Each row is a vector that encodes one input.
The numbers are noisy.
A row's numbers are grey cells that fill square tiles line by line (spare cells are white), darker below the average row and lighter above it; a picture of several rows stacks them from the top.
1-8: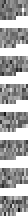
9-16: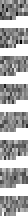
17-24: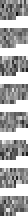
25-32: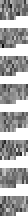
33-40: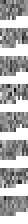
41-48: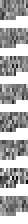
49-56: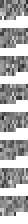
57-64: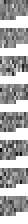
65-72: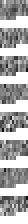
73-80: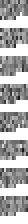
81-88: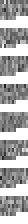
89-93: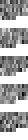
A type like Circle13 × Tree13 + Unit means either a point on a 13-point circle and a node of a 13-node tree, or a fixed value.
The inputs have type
(Bool × Bool × Bool + Line5) × Line5.
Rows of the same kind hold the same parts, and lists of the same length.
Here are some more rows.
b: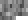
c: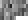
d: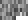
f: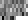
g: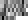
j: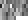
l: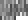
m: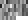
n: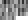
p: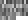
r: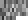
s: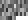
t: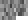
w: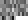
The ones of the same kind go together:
b, c, f, g, n, r, s, t, w
d, j, l, m, p

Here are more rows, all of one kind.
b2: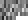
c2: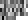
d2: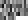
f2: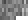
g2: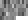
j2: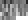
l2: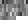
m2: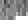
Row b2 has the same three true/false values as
j2 and m2.
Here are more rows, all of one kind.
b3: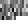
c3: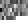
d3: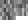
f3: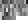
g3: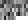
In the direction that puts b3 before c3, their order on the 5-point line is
f3, g3, d3, b3, c3.
